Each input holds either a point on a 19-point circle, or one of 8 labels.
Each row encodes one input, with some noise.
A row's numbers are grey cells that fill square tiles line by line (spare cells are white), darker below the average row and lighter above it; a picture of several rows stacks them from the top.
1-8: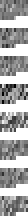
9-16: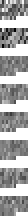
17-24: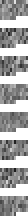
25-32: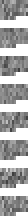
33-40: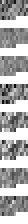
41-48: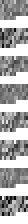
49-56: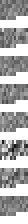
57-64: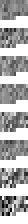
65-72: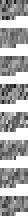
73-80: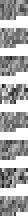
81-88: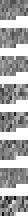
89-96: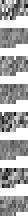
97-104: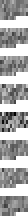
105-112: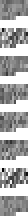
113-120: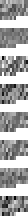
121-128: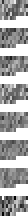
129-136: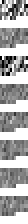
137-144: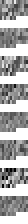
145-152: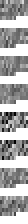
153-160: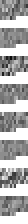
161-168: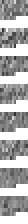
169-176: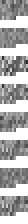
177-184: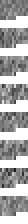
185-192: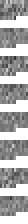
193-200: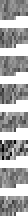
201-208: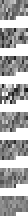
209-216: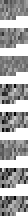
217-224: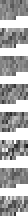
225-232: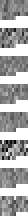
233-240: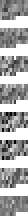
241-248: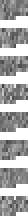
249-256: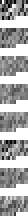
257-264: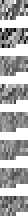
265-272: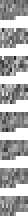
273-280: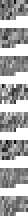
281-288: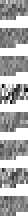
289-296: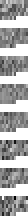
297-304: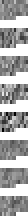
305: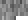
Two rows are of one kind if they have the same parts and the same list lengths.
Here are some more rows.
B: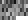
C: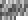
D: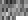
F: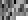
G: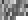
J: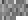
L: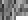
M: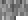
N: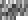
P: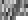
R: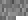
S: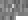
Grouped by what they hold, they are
B, D, G, J, M, P, R, S
C, F, L, N

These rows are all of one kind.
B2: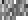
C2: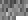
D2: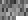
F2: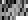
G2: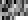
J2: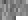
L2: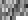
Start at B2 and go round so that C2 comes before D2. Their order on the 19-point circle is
B2, J2, C2, D2, F2, L2, G2.
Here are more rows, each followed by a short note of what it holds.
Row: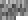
one of 8 labels
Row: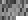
a point on a 19-point circle
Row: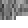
one of 8 labels
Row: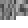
one of 8 labels
